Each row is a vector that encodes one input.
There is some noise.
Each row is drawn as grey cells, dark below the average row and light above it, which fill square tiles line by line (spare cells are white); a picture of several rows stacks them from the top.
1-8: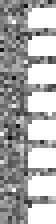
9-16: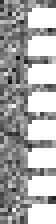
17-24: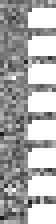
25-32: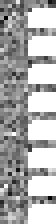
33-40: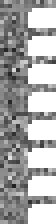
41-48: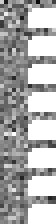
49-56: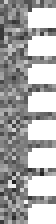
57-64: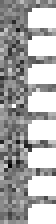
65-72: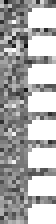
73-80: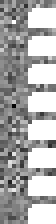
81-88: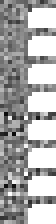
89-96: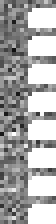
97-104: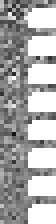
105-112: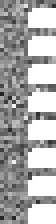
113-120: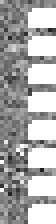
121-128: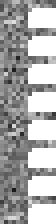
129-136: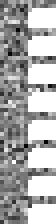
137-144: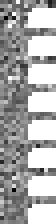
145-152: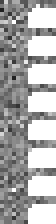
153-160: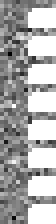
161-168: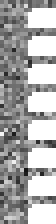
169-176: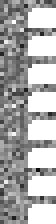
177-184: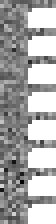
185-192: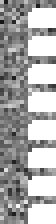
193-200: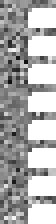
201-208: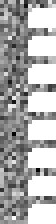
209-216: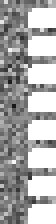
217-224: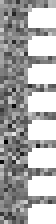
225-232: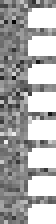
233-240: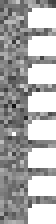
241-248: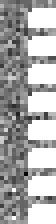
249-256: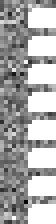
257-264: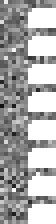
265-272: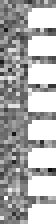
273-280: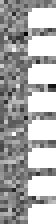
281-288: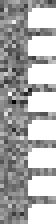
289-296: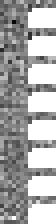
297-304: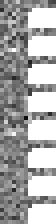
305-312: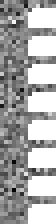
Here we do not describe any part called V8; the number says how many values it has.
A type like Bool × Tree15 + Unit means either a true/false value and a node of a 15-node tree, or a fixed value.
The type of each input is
List2(Bool × (Line5 + V8)).
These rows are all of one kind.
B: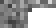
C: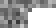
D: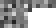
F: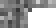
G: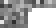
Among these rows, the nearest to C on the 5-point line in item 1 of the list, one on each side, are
B and G.
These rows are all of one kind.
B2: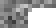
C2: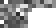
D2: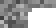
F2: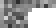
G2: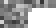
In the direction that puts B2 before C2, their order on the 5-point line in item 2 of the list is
G2, B2, C2, F2, D2.
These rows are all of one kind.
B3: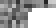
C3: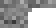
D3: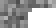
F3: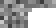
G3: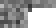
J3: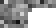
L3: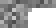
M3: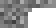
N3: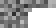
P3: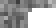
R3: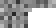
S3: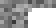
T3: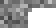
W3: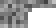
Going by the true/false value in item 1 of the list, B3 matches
D3, G3 and P3.
